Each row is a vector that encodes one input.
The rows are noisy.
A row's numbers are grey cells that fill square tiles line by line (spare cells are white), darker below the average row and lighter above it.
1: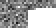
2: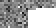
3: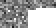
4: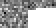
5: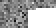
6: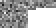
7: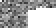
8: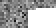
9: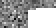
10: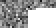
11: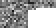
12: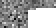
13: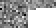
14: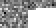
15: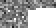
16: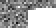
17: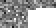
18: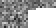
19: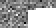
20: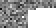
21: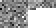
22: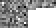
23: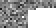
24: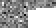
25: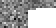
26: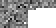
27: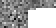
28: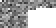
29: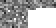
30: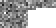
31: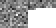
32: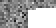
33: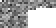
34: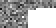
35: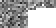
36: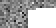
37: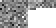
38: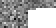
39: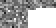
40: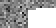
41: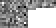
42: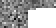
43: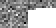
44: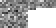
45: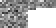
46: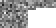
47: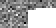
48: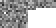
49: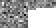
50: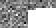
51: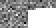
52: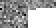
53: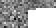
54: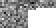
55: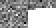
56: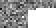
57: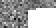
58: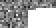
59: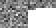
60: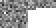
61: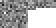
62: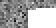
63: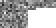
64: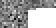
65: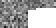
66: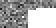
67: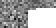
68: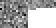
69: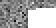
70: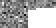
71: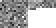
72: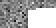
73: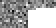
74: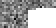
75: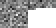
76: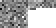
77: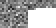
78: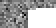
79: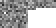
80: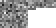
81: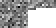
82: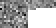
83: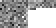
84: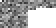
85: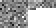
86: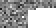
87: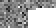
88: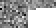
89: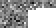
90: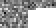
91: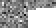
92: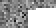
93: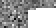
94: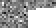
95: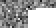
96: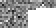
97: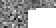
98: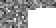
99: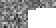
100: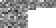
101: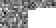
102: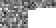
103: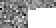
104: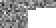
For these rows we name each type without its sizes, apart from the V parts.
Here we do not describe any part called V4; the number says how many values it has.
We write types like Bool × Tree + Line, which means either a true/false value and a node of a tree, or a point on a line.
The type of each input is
(Label + Line) × V4.
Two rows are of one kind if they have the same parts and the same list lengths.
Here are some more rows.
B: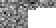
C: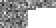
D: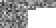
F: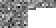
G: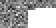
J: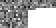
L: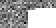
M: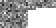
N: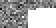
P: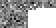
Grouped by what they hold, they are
B, F, J, N, P
C, D, G, L, M

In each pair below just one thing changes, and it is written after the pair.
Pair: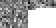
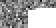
the label
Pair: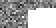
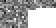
the value of V4
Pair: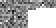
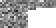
the label
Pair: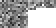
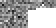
the label
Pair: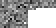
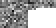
the label
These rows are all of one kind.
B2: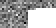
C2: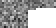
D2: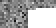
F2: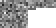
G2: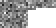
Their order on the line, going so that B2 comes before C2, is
B2, D2, C2, F2, G2.
